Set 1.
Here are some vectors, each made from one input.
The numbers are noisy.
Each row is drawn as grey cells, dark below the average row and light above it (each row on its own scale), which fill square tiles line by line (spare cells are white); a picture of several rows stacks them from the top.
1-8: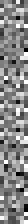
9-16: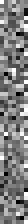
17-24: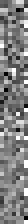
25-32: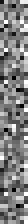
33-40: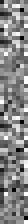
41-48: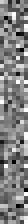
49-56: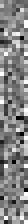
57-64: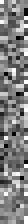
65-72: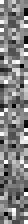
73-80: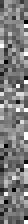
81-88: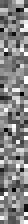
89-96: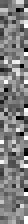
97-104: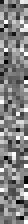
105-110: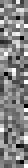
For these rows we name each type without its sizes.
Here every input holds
a label.
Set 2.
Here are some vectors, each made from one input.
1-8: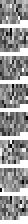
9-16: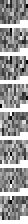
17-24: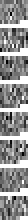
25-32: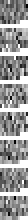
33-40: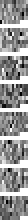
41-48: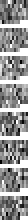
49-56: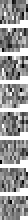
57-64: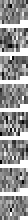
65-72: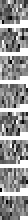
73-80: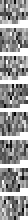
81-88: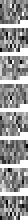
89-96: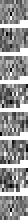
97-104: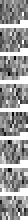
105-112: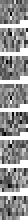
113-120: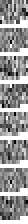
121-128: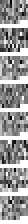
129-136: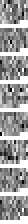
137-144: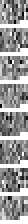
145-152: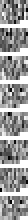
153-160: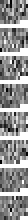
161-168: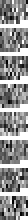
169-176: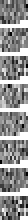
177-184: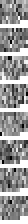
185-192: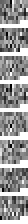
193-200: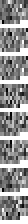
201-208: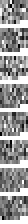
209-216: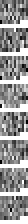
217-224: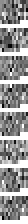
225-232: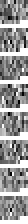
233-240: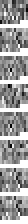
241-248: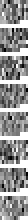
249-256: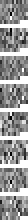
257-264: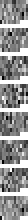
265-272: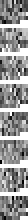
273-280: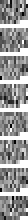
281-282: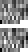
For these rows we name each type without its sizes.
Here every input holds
a label.
